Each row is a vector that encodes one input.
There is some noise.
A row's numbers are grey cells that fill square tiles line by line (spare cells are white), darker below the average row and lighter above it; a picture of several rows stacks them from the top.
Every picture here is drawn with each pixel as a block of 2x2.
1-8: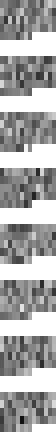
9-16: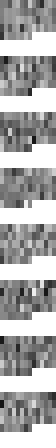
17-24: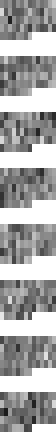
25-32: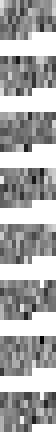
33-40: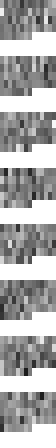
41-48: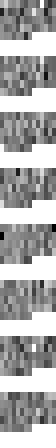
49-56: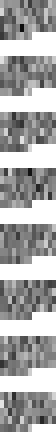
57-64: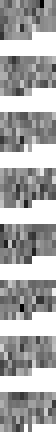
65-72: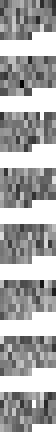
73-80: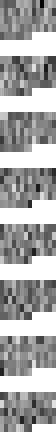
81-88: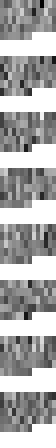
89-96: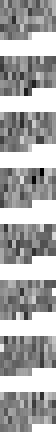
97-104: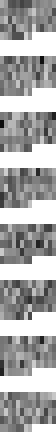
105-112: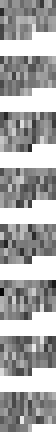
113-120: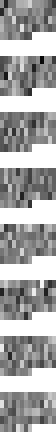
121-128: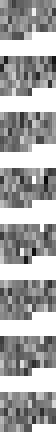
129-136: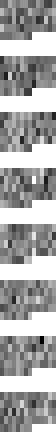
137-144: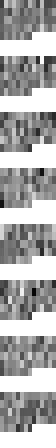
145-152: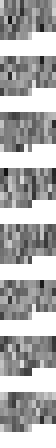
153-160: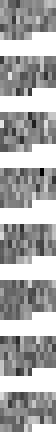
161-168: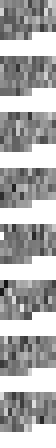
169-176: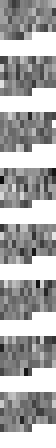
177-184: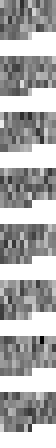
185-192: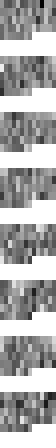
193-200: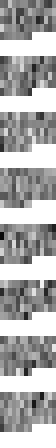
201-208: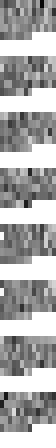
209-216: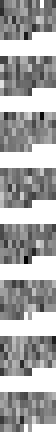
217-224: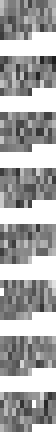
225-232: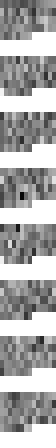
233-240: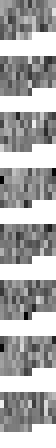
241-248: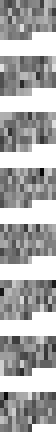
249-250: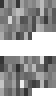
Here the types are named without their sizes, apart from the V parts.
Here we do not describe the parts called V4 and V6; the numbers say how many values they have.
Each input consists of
three true/false values and a value of V4, together with either a point on a circle, or a value of V6.
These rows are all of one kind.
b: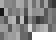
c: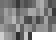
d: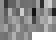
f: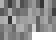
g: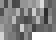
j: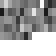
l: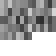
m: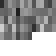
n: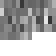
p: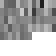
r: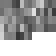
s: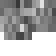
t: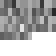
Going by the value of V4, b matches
d, f, p and t.
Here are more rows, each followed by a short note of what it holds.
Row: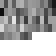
three true/false values, a value of V4 and a value of V6
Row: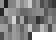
three true/false values, a value of V4 and a value of V6
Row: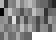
three true/false values, a value of V4 and a value of V6
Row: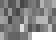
three true/false values, a value of V4 and a value of V6
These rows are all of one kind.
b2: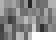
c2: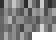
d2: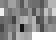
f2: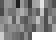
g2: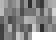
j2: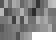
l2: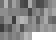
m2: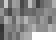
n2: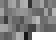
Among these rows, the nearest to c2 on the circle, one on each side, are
l2 and m2.
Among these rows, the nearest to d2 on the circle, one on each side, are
f2 and l2.
